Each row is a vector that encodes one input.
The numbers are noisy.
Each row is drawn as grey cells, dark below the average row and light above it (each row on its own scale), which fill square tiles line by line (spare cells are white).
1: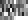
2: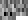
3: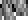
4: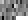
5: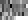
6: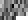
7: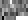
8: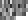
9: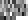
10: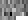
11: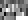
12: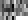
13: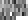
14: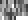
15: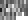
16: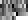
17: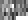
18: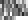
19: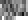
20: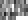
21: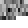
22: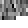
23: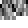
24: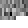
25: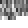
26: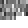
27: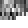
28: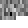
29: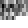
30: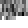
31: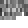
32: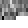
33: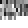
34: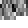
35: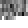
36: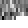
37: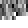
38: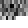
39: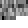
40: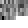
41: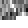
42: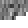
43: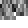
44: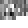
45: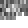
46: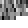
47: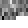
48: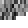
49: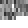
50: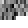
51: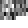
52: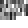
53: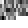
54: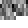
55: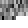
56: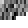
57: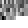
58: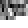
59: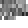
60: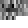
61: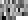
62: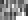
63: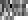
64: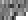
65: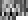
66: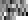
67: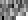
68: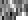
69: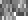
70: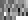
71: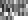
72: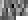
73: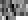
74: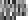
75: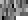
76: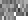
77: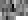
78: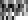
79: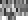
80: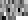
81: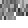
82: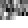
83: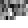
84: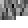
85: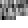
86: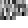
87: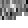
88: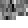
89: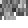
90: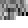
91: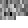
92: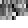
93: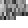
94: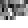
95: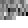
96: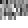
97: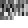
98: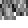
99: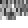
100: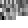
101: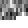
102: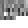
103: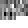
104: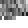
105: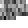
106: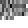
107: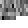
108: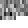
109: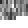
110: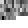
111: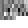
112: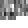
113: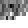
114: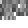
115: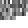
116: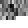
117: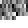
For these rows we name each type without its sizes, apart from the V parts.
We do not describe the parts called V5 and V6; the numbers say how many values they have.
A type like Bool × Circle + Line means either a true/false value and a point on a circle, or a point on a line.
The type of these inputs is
(Bool × Bool × Bool + Unit) × Line + V5 × V6.
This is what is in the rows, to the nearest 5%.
About 70% of them hold a point on a line, together with either a fixed value, or three true/false values. The rest hold a value of V5 and a value of V6.
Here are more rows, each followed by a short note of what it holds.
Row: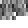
a point on a line
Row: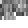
a point on a line
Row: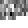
a value of V5 and a value of V6
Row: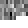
a value of V5 and a value of V6
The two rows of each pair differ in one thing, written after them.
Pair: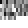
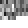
the value of V6
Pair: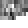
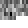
the value of V5
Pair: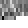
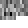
the value of V5
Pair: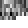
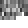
the value of V5
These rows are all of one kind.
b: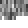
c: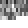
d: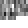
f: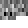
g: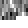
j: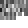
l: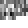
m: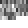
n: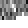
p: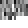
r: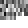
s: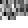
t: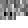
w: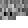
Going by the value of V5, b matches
c, m, p and s.
